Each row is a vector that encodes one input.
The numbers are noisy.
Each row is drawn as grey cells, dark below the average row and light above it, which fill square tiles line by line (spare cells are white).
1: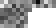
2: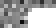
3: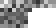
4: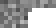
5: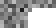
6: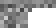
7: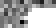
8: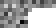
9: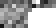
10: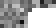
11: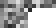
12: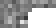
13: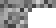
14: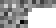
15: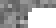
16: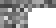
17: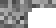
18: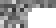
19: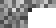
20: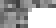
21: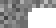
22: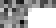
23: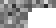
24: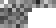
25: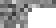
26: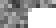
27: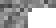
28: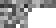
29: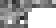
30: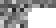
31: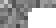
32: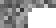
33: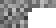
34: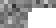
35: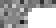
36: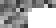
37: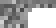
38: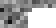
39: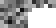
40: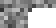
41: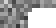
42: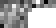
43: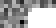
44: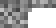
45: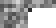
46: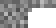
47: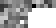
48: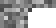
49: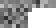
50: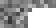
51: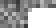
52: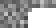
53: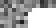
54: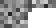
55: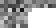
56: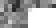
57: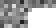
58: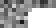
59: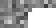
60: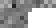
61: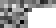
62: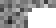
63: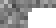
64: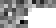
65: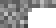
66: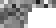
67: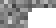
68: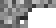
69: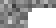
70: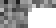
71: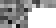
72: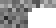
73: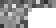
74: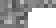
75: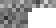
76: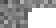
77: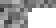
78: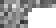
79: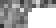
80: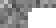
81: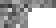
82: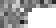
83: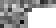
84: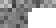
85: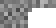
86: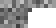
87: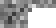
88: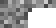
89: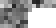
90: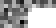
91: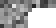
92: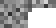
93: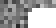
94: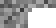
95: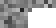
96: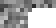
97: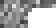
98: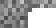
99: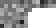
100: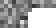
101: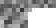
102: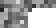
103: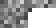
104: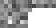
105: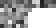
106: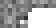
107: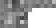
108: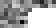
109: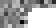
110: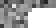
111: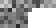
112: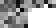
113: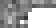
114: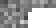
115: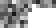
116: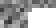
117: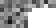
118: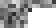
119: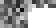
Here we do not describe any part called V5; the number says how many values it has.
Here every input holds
either a node of a 7-node tree, or three true/false values, or a value of V5.
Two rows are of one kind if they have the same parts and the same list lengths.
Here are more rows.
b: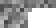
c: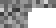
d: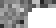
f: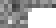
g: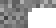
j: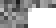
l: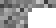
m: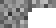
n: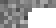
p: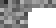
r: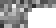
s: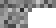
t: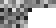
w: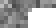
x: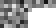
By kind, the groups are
b, l, s
c, f, g, j, m, n, p, t, w
d, r, x

